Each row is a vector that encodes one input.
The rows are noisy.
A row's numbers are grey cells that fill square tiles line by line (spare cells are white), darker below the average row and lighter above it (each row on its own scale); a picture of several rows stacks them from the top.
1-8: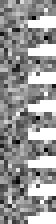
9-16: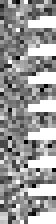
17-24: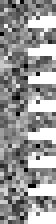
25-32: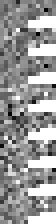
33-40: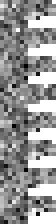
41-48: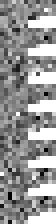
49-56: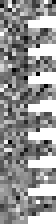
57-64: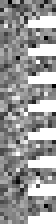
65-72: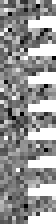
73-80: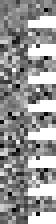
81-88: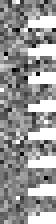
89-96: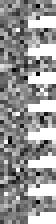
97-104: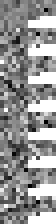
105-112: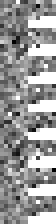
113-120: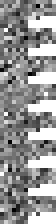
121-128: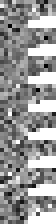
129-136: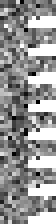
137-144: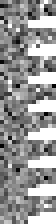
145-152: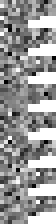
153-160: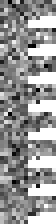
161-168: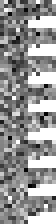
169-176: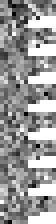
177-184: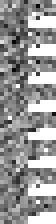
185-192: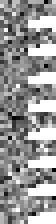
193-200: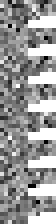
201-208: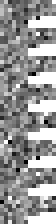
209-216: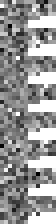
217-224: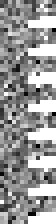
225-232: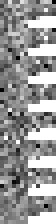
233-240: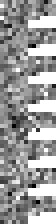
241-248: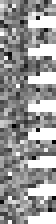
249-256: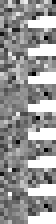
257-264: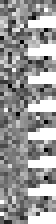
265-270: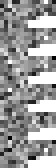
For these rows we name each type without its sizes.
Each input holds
either a label and a point on a line, or three true/false values.
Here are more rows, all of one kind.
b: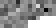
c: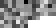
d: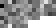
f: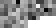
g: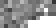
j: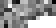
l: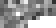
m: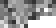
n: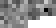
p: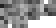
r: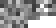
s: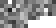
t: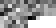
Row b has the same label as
c, j and t.
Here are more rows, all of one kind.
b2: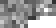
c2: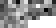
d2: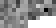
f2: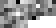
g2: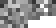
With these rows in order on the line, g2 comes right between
b2 and f2.
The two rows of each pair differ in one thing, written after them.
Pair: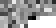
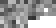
the label
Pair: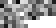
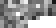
the label
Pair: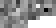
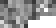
the place on the line
